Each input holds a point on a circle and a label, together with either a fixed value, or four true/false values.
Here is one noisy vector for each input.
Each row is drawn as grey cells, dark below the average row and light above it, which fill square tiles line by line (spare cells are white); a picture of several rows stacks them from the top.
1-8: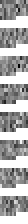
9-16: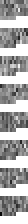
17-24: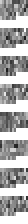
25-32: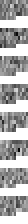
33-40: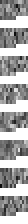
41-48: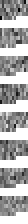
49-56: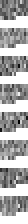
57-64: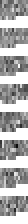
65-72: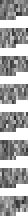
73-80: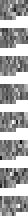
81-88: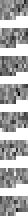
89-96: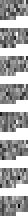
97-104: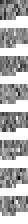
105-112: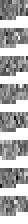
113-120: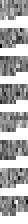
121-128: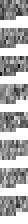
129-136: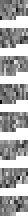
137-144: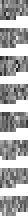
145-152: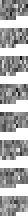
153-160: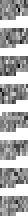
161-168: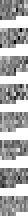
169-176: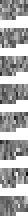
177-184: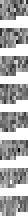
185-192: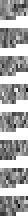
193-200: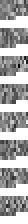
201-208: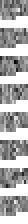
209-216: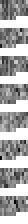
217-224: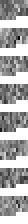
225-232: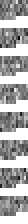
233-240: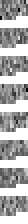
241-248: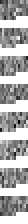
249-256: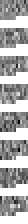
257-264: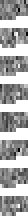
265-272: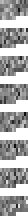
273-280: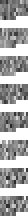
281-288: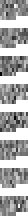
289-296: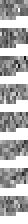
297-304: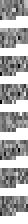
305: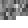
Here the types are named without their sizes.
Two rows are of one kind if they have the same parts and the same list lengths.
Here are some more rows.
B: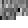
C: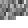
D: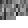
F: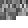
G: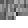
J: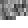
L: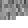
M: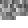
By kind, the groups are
B, C, D, F, G, J, L
M

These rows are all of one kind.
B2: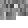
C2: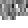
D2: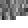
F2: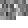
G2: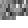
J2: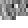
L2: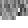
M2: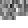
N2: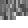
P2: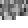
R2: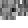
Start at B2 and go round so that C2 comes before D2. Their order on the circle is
B2, J2, C2, P2, L2, G2, D2, N2, R2, F2, M2.
